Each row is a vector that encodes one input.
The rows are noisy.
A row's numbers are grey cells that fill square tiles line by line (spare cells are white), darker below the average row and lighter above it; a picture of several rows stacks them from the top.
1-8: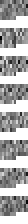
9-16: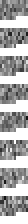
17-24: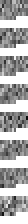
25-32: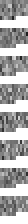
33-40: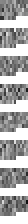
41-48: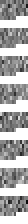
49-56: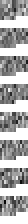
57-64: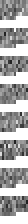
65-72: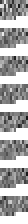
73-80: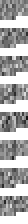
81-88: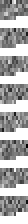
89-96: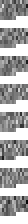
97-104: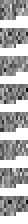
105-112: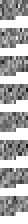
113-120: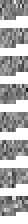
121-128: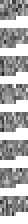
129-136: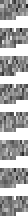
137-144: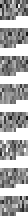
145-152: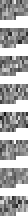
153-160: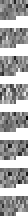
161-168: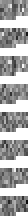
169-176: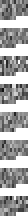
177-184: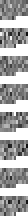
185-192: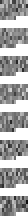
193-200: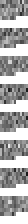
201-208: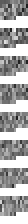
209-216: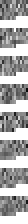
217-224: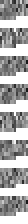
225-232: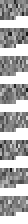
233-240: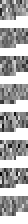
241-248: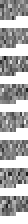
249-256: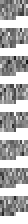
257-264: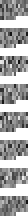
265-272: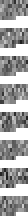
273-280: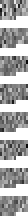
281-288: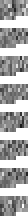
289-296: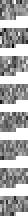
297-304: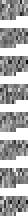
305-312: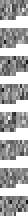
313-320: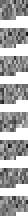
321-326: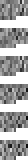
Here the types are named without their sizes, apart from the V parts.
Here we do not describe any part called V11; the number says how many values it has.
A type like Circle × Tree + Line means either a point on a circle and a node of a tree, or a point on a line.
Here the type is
Bool × (Tree + Unit) × V11.
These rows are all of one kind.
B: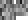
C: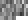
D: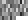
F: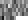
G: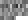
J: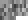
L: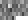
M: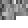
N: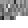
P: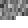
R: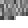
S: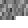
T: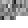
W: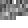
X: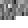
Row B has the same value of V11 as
D, F, L and W.
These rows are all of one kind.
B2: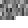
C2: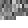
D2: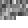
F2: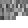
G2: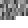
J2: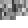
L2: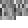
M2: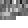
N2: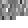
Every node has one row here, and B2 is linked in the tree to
G2 and J2.
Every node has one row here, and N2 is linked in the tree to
G2.
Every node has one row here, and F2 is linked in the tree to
M2.
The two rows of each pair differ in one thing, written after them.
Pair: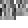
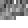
the node of the tree
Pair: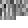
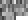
the node of the tree
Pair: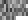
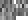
the true/false value
